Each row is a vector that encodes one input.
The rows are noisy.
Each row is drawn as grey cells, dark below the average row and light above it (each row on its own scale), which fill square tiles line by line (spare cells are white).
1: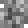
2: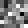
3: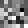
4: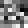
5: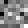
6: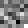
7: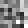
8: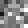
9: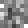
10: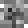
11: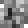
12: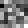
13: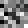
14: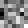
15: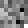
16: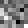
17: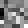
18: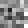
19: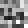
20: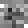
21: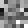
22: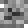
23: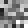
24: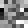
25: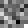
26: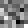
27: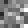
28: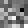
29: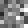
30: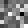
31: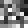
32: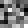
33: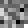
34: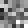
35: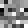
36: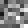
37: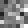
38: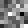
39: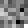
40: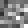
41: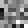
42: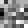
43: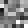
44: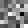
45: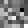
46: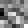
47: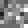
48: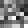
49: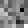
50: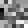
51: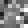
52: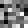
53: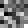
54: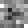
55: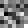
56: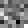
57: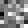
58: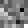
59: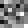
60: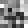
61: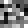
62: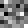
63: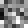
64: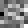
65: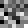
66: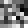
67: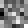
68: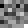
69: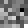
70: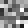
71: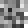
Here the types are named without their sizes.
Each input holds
either a point on a circle, or a point on a line.
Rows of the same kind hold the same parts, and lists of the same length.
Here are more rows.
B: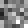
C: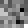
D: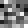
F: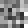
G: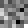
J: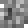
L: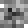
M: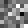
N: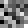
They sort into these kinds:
B, F, J, L, M
C, D, G, N

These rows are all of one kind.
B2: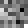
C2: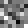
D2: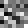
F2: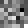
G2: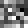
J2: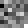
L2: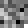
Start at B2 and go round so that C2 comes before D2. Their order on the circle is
B2, L2, C2, D2, J2, G2, F2.
